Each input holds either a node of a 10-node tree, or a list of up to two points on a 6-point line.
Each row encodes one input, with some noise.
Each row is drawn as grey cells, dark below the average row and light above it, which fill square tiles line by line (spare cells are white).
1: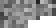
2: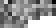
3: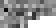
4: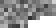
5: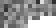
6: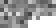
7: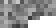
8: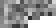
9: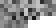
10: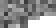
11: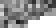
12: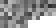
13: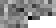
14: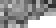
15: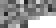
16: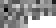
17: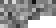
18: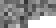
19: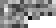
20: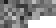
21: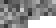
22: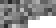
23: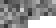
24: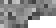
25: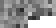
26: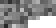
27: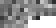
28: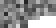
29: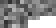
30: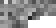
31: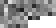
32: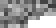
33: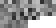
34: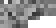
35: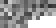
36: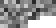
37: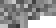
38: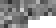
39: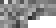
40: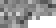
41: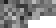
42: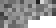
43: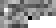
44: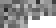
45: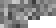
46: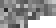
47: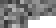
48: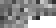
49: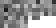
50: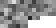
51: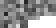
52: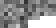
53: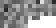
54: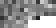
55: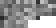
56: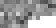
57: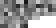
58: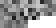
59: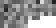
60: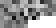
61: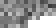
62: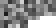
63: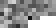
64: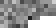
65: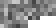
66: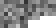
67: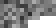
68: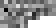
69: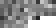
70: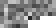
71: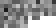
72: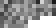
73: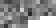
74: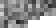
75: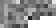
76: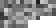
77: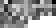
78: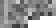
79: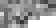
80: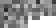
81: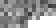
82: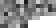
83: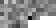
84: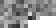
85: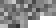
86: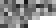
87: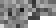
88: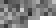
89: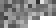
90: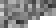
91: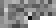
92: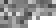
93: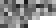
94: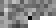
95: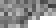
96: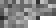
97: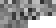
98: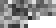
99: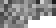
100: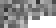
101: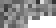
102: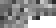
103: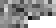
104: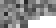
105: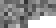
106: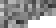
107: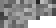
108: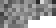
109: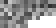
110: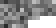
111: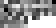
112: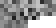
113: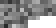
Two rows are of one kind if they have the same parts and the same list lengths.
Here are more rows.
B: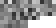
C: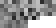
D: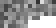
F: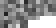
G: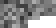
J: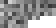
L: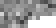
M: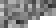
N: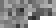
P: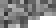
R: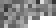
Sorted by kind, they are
B, C
D, R
F, G, J, L, M, P
N

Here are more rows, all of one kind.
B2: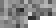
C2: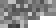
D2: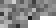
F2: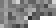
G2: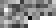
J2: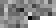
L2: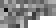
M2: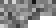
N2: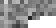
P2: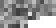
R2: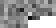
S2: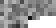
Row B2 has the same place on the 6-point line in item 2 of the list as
G2, N2, P2 and S2.
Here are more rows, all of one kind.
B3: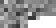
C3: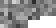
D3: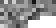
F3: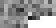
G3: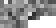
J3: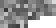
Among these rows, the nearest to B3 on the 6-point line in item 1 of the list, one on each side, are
D3 and J3.
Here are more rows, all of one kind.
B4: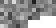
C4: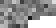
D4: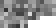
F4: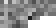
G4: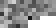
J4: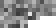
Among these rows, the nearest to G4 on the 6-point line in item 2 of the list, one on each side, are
B4 and F4.
